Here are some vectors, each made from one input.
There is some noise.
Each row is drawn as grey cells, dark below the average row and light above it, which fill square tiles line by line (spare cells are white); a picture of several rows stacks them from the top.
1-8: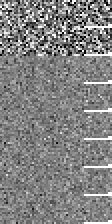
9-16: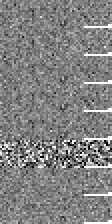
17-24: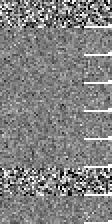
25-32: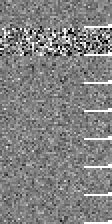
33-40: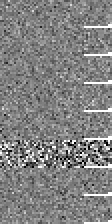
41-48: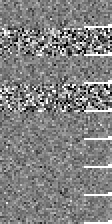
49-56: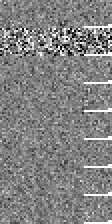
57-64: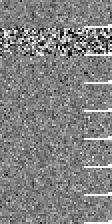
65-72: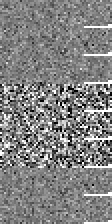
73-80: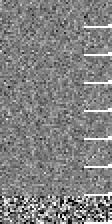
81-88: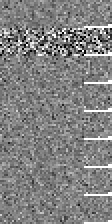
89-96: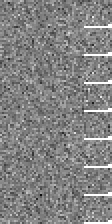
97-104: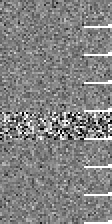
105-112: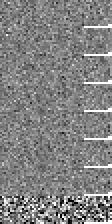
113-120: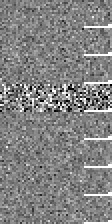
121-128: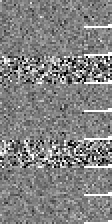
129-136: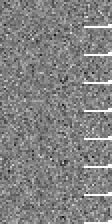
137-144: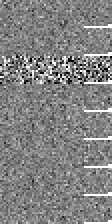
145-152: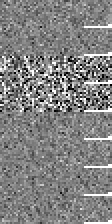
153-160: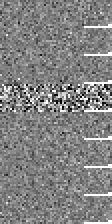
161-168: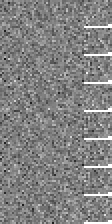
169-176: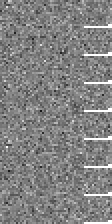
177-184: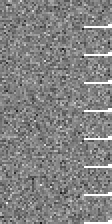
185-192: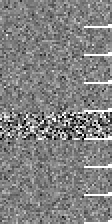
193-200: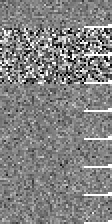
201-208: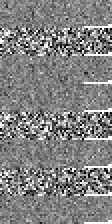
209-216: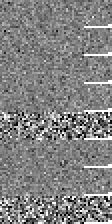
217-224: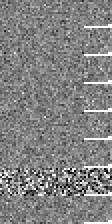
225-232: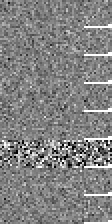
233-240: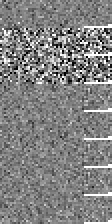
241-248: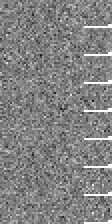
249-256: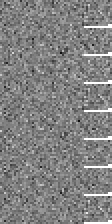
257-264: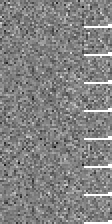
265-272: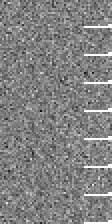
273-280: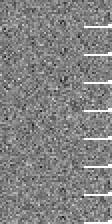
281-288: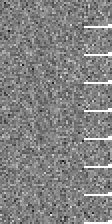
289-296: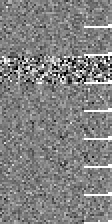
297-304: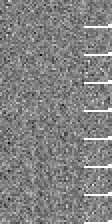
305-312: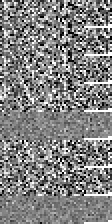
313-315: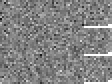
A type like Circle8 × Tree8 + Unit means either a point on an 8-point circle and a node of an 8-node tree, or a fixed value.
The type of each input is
Circle6 × (Circle11 + Unit) × Circle13 + Circle9.
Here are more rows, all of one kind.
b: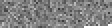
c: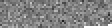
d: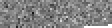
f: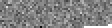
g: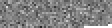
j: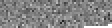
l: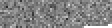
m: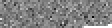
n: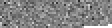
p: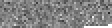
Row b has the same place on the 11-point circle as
c and g.
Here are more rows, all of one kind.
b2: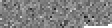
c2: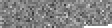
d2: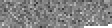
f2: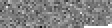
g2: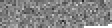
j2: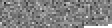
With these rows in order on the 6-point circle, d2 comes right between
f2 and g2.
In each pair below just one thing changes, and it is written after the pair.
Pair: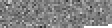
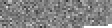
the place on the 13-point circle
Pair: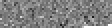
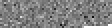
the place on the 13-point circle
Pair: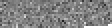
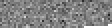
the place on the 11-point circle
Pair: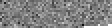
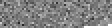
the place on the 11-point circle
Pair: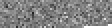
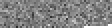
the place on the 11-point circle
